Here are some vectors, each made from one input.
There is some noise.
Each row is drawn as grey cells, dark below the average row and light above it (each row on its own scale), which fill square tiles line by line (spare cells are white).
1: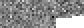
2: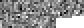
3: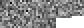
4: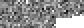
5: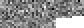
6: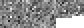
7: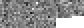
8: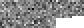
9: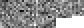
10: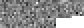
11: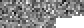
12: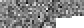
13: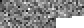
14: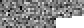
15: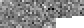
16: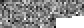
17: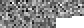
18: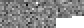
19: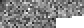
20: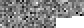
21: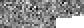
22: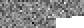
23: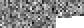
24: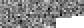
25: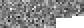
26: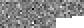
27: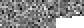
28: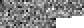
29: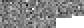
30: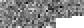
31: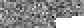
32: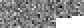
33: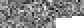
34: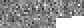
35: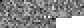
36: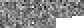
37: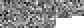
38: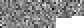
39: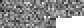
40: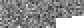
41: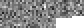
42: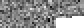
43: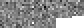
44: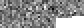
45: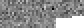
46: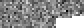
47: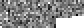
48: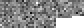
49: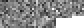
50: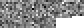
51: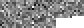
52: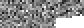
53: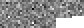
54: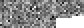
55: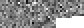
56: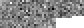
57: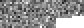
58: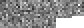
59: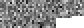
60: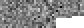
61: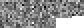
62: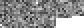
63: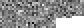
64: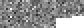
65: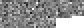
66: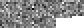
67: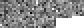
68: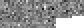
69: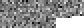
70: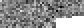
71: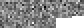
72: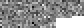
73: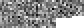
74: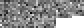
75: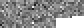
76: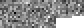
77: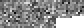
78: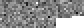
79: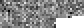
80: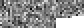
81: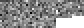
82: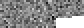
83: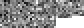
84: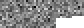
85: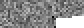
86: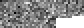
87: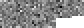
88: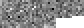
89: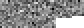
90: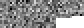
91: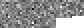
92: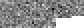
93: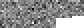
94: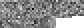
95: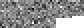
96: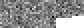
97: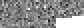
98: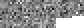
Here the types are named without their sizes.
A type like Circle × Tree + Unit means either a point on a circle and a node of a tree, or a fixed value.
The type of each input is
(Bool × Bool × Bool + Unit) × Line + Label.
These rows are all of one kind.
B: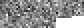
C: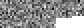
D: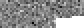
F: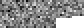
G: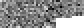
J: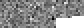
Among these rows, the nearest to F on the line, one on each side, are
C and J.
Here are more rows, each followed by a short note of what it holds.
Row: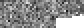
a point on a line and three true/false values
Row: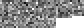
a point on a line
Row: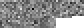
a label
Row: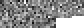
a point on a line and three true/false values
